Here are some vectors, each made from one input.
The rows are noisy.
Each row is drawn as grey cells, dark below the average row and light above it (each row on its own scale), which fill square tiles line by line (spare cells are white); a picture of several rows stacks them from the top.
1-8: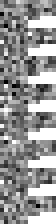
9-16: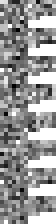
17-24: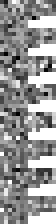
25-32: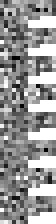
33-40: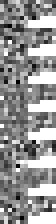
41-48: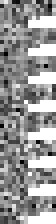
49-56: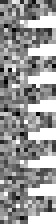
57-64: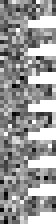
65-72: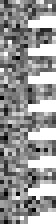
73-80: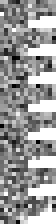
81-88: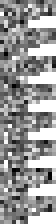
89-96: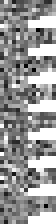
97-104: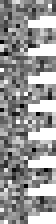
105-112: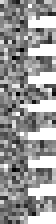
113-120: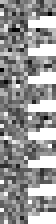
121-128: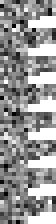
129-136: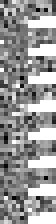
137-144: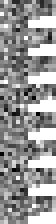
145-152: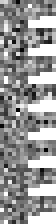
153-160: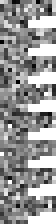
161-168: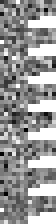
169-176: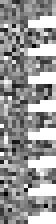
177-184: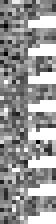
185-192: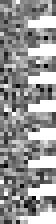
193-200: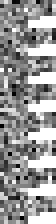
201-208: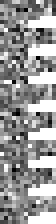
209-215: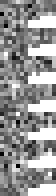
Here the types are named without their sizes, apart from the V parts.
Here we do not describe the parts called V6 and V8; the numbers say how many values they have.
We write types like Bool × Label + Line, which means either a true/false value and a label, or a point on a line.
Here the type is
Bool × Tree × V6 + (Line × Line + Unit) × V8.
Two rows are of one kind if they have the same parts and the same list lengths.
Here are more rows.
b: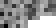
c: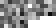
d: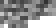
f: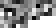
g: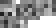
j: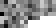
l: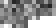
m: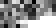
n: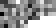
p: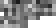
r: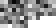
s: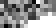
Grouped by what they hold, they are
b, m, s
c, d, f, l, p, r
g, j, n

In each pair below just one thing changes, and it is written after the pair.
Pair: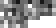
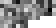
the true/false value
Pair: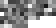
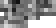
the node of the tree
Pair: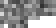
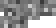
the true/false value
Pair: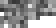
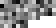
the true/false value
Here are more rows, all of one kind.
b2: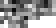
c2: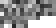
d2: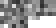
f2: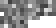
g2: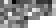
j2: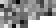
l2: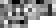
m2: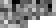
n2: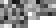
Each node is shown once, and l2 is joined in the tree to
f2 and g2.
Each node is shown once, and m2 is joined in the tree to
b2 and c2.
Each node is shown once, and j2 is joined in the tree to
d2 and n2.
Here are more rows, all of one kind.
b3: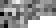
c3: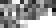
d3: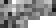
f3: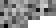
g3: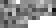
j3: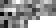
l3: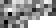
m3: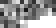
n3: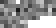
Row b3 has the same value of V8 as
d3, j3 and l3.
